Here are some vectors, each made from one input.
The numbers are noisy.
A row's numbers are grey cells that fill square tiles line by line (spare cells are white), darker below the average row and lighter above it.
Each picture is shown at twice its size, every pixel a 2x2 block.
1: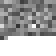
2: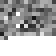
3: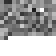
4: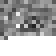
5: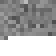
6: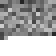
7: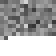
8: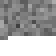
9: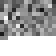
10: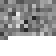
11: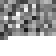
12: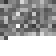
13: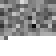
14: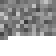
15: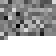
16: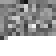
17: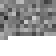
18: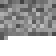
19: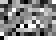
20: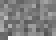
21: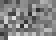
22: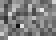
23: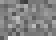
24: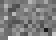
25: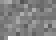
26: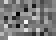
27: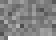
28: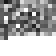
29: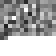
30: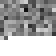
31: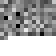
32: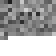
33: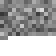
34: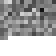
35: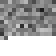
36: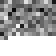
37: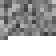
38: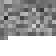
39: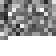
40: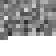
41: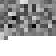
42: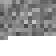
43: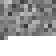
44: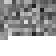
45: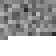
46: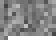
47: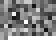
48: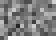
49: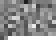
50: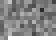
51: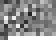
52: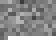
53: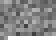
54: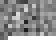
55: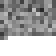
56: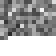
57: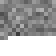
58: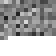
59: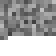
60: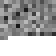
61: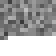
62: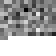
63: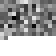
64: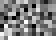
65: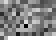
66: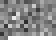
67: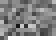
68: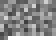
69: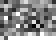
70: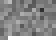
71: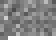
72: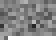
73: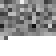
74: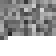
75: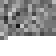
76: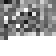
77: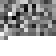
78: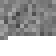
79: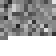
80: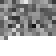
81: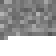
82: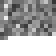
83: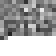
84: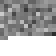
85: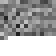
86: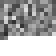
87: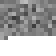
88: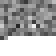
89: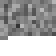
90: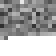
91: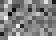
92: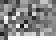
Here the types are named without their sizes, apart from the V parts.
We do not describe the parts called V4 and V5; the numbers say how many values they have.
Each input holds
either a point on each of two lines, a true/false value and a value of V4, or a value of V5.
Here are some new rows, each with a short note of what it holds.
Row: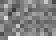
a value of V5
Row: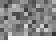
a point on each of two lines, a true/false value and a value of V4
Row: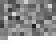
a point on each of two lines, a true/false value and a value of V4
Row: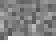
a value of V5
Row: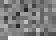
a value of V5
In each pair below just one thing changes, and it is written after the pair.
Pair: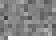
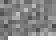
the true/false value
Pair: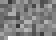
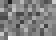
the value of V4
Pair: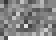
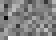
the true/false value
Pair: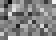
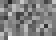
the place on one of the two lines
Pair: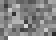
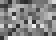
the value of V4
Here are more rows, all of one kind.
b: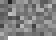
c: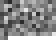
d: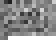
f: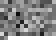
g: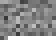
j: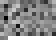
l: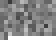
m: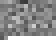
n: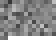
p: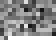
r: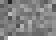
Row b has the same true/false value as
d and r.
